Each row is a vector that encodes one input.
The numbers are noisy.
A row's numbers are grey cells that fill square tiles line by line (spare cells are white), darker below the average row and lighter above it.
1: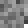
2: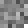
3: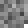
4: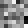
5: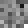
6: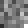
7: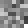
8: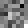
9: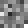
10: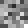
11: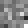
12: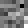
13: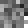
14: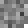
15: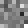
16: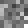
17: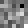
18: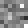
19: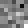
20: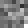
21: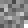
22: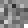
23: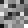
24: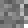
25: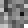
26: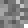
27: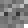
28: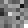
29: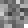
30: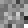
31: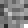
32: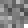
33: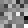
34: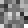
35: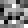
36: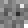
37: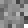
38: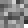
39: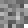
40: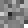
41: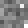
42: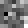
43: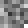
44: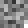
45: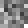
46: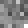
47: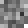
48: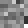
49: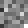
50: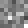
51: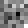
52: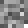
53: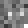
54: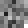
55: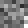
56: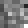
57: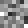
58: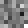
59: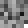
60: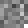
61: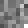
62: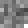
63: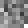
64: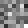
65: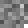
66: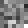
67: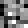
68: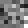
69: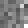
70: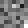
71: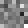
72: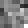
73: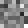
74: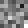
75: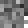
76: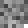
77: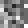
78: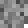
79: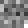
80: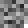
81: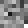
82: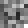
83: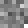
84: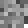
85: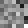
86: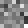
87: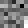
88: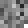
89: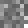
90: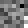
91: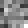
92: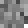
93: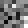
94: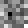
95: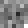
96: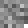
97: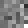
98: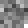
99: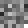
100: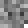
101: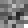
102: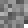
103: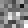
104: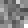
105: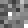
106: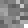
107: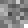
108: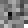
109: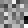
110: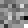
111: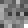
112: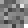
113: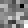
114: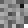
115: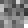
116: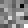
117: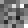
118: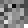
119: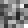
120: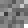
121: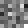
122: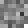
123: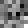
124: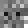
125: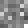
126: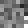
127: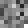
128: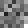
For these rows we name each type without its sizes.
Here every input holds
a point on a line, together with either a fixed value, or a node of a tree.
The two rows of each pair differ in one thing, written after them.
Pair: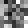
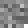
the node of the tree
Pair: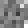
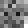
the place on the line
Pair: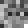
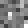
the place on the line
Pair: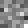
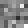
the place on the line
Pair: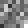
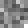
the place on the line
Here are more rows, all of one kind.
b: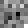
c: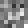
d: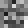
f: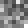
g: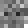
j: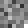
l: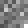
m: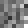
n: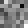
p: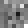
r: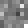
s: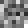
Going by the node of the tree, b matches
d, n, p and s.
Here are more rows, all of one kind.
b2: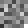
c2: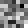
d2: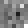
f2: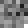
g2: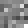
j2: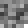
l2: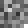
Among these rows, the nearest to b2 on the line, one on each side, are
c2 and l2.
